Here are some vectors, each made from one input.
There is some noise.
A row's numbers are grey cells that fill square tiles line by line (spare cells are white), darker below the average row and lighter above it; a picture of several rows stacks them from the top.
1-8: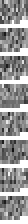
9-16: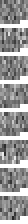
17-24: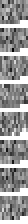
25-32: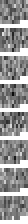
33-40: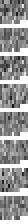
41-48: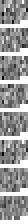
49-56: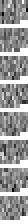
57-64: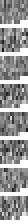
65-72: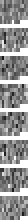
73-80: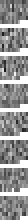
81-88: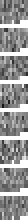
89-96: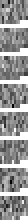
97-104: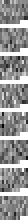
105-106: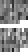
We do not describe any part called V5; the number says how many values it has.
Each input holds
a value of V5, together with a list of up to two points on a 6-point circle.
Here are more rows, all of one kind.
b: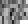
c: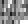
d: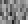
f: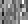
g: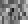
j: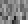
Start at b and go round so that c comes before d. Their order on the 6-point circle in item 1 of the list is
b, c, d, j, f, g.
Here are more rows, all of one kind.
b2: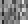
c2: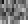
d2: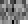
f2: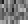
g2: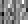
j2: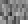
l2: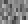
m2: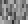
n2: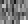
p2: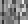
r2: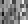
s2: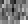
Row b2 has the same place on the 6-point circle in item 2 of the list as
c2, j2, r2 and s2.
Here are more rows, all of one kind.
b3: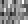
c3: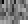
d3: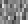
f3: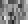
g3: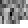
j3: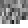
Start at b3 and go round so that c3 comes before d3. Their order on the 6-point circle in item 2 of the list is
b3, c3, j3, g3, d3, f3.
